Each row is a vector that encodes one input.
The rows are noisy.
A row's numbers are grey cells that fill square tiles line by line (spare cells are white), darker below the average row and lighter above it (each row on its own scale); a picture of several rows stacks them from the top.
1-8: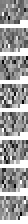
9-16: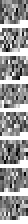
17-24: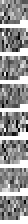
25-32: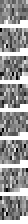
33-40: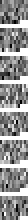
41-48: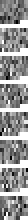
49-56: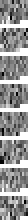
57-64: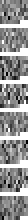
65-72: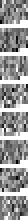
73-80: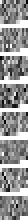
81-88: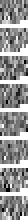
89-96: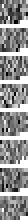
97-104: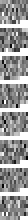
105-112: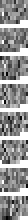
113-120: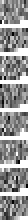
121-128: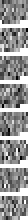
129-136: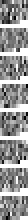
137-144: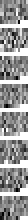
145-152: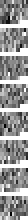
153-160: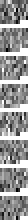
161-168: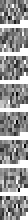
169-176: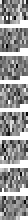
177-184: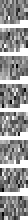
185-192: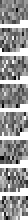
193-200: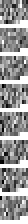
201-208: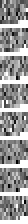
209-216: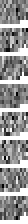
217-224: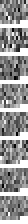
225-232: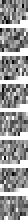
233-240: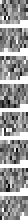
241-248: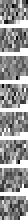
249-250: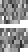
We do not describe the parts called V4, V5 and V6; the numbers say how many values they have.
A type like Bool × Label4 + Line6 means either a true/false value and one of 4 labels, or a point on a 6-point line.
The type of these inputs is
(Bool × V4 + V5) × Label9 + Tree10 × V6.
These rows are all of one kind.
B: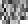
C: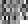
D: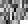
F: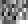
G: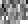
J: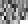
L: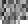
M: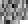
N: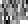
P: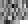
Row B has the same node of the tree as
J, M and P.
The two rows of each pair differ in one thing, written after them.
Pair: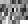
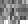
the true/false value
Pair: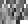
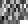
the label
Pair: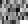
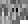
the value of V4
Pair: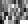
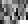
the value of V4
